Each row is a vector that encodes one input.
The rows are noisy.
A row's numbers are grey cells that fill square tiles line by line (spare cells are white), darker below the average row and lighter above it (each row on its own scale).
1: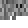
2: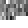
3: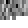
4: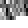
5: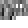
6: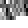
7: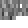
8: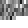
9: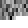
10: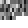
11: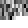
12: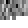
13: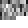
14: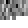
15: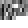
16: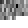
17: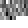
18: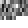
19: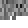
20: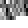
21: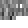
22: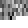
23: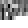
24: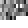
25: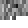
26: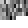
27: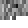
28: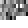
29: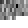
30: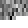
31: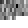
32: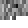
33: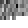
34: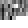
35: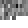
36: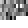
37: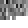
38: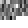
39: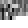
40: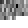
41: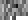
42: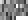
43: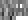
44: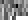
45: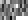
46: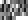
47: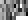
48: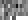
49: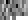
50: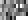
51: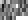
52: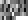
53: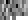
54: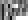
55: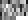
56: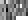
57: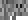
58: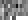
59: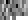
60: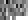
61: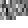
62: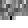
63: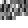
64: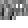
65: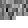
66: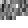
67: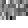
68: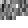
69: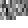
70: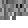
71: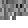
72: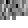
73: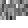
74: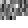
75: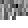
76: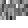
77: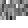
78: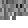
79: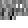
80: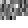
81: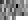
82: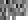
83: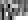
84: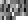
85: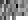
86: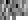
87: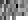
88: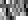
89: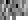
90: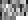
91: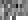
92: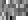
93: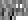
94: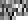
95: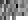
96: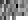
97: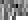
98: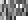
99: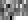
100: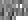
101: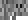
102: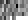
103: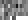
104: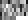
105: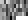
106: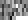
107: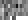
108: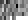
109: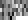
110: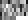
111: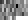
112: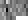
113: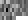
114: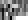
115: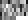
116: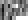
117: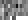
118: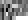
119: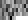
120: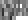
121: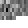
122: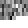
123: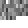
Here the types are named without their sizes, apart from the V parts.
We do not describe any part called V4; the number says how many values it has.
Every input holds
a list of items, each a true/false value and a value of V4.
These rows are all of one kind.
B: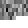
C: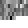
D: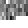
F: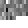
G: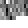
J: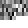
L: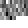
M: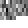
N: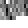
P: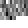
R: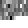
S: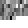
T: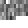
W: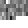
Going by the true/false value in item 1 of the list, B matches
C, J, R and S.
